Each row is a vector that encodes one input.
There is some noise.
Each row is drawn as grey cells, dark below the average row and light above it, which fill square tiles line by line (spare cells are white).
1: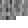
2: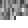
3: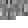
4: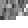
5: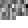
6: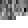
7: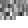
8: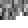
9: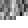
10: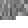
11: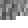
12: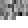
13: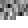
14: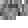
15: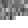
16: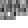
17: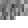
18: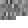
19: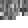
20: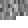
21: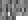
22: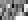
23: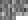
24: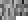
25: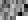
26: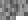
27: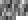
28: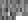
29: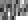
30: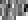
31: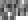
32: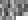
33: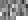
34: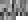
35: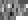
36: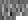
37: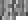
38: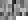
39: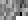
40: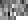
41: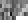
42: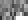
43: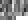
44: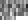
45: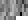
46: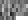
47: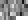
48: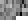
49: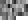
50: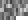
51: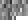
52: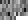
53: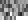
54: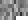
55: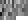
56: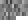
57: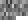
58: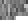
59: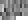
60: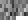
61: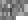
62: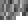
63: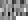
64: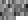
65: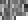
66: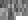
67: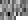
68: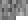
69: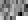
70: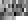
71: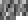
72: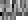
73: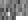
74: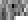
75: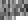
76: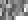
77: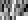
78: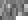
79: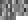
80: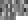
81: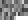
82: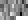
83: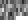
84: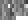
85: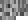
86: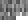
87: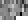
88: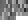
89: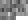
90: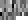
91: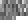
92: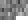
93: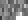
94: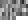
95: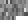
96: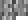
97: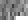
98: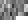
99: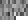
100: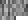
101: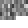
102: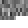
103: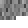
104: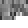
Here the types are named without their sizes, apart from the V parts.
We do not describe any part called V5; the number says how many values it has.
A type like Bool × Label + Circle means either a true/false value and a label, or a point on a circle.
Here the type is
Tree × (Tree + V5).
